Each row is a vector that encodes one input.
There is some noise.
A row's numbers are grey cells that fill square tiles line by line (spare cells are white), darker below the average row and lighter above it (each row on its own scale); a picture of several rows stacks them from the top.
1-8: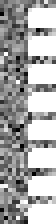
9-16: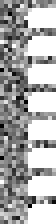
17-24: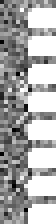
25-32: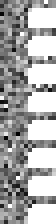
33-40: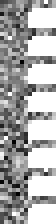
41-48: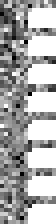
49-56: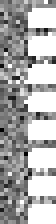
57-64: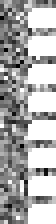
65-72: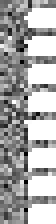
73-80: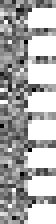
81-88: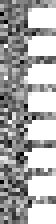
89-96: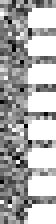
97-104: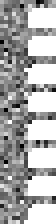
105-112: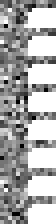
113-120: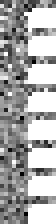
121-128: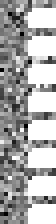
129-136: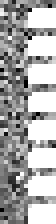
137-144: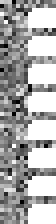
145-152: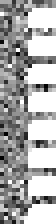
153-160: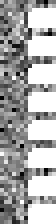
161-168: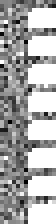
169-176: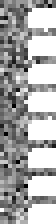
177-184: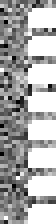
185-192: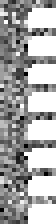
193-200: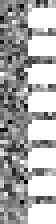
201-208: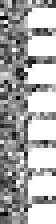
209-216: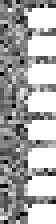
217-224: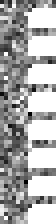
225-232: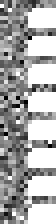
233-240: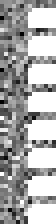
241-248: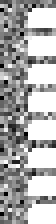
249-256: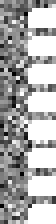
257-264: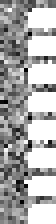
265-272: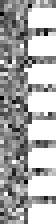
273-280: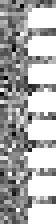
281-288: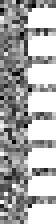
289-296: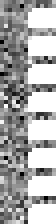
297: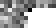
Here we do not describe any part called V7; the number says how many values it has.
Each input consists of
either a point on a 4-point line, or a point on a 10-point line, or a value of V7.
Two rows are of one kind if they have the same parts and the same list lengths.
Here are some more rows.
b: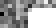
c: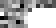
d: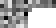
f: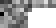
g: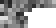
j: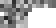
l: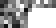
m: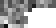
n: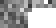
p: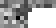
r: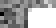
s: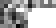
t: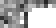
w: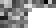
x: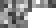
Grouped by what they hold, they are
b, f, l, n, r, s, x
c, d, j, p, t, w
g, m

